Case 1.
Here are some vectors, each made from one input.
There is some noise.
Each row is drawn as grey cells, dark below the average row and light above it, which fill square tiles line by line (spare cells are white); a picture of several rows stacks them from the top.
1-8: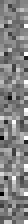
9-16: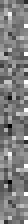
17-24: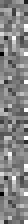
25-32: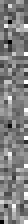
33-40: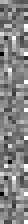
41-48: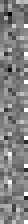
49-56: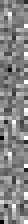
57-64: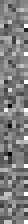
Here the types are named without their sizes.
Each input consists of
either a fixed value, or three true/false values.
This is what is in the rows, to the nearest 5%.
About 15% of them hold a fixed value. The rest hold three true/false values.
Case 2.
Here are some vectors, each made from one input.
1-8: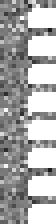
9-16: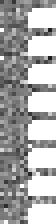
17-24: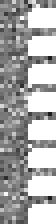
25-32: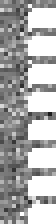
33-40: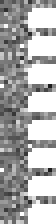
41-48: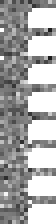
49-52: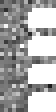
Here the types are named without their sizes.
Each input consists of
a label.
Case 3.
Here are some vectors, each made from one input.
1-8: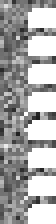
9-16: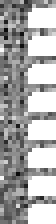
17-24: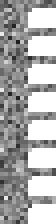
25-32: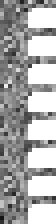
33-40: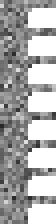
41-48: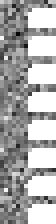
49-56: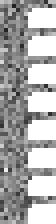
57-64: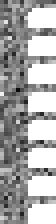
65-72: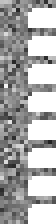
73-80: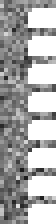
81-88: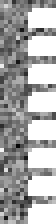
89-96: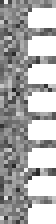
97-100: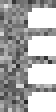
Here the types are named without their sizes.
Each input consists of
a label.
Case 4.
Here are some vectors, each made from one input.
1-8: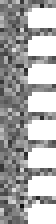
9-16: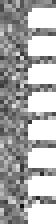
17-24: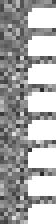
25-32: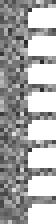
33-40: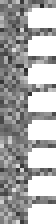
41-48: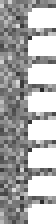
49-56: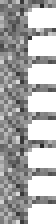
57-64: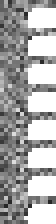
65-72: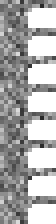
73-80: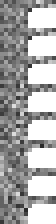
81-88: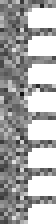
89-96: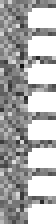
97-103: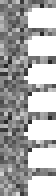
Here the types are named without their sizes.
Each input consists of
a node of a tree.
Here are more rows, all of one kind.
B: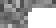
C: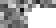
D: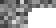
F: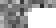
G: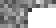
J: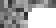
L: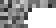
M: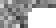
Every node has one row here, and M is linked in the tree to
F.
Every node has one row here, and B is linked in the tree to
F, G and J.
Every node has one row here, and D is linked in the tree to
G.
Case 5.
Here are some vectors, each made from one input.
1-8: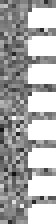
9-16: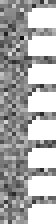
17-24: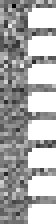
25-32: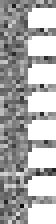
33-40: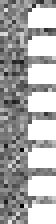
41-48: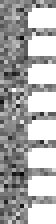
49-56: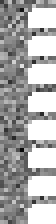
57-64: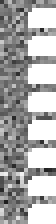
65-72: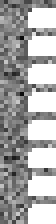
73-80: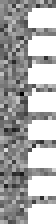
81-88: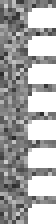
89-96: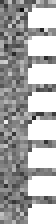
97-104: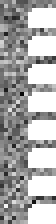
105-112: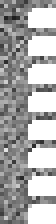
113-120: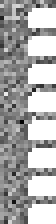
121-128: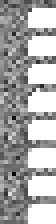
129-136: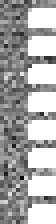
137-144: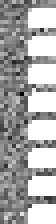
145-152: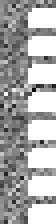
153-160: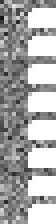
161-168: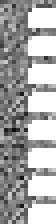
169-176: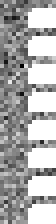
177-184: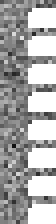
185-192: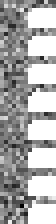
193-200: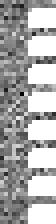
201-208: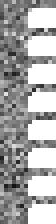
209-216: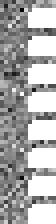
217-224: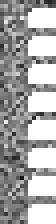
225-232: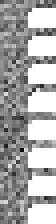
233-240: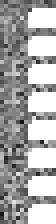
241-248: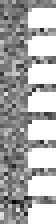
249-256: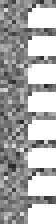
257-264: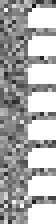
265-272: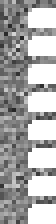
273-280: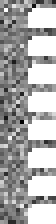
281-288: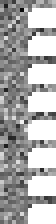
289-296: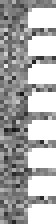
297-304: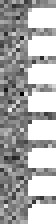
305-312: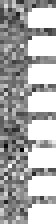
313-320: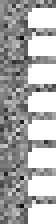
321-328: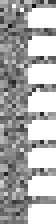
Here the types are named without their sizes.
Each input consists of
a point on a line.
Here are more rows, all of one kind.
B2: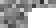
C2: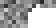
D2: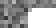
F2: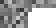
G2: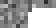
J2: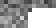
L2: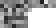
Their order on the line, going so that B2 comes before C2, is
F2, G2, J2, D2, L2, B2, C2.
